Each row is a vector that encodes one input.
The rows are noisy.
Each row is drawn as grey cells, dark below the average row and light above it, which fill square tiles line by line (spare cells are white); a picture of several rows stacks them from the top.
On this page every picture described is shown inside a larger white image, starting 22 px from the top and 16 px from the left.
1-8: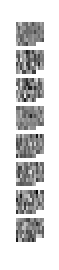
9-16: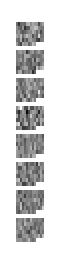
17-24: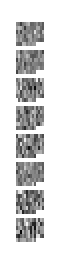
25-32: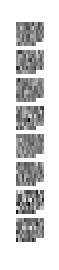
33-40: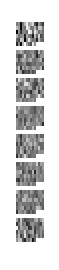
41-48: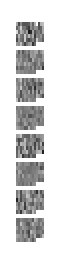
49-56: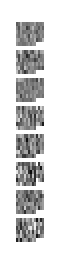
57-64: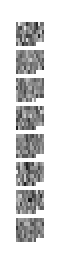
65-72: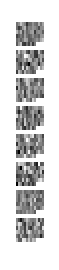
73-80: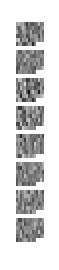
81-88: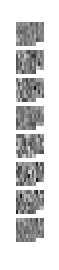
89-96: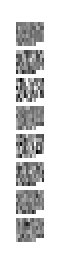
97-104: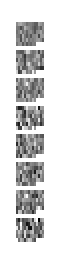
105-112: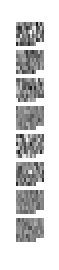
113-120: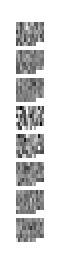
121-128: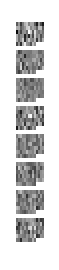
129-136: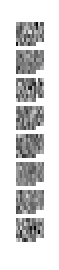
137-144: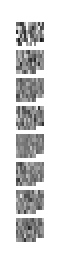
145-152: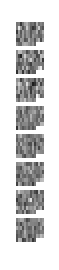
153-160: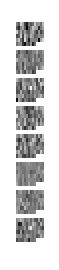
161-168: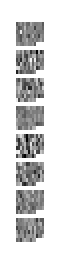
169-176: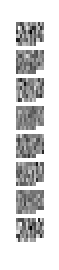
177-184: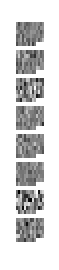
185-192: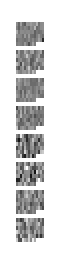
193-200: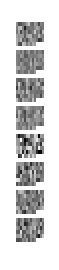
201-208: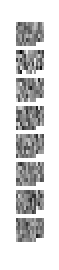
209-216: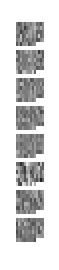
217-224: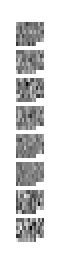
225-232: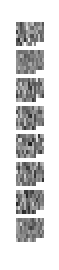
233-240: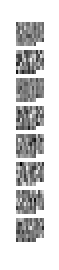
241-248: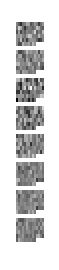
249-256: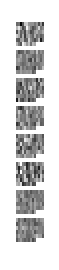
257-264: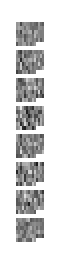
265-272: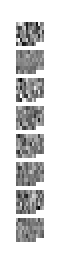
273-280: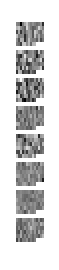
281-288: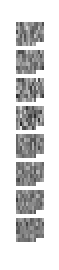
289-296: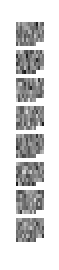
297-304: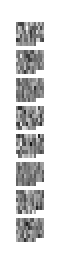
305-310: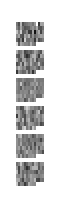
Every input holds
a point on a 10-point line, together with either a point on a 7-point line, or a point on a 9-point line.
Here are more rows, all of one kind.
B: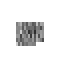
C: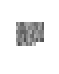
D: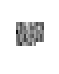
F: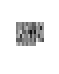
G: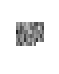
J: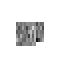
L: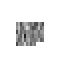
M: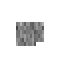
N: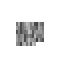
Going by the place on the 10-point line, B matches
C, G and M.
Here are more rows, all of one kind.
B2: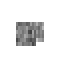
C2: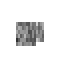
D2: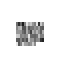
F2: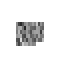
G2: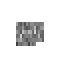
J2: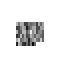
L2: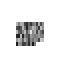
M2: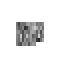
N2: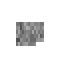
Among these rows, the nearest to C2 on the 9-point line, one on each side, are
B2 and G2.
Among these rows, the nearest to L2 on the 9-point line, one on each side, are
F2 and M2.
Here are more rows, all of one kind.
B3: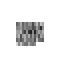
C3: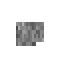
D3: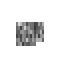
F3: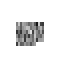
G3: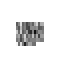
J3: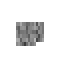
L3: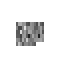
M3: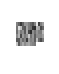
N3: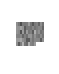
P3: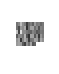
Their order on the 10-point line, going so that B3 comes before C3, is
D3, G3, B3, L3, J3, P3, F3, C3, M3, N3.
